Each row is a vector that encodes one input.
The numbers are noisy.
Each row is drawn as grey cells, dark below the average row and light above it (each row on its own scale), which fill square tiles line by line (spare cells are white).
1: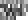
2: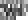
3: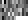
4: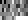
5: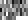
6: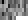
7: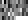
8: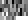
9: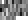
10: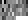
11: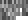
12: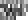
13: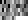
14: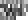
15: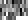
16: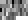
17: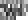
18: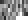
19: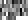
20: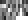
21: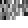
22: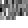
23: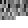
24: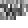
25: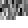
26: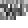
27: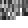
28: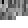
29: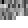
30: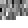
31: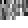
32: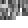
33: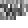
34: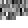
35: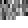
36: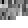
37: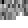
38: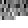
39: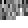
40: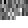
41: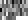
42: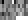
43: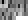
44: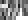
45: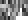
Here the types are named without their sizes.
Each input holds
a list of points on a line.
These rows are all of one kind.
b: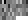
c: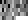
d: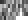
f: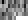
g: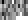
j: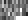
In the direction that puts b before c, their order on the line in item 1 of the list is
f, g, d, j, b, c.
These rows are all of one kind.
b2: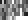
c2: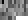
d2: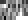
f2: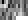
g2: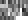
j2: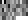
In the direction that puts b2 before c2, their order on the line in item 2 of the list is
b2, j2, d2, f2, c2, g2.
